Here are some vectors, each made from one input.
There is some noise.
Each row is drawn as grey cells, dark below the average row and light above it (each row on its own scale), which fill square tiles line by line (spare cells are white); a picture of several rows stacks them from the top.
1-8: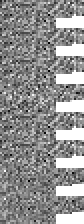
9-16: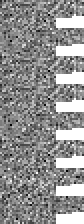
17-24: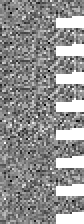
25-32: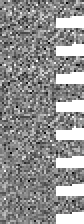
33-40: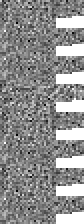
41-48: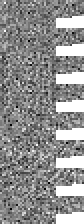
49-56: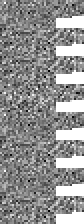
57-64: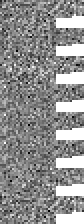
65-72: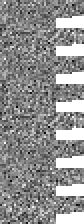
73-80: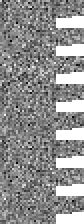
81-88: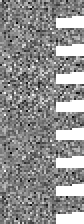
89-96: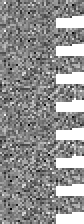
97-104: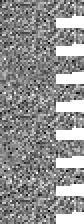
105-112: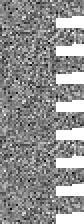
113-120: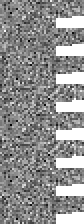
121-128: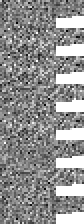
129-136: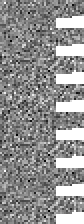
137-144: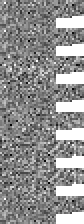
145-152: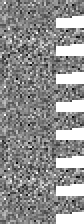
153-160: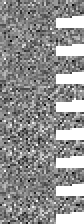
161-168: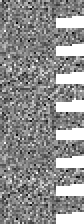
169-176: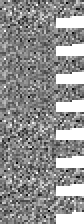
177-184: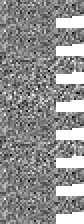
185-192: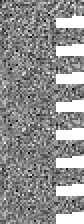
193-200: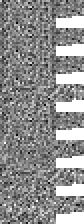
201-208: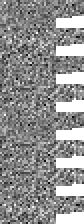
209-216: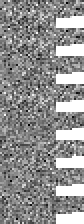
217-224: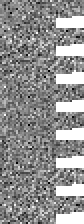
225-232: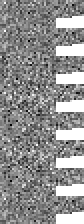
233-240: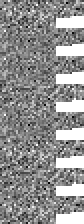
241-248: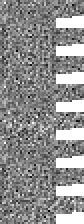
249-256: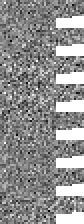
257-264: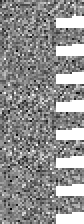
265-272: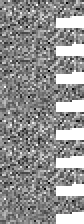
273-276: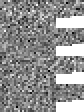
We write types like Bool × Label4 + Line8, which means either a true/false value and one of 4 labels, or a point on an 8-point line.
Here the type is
Label5.
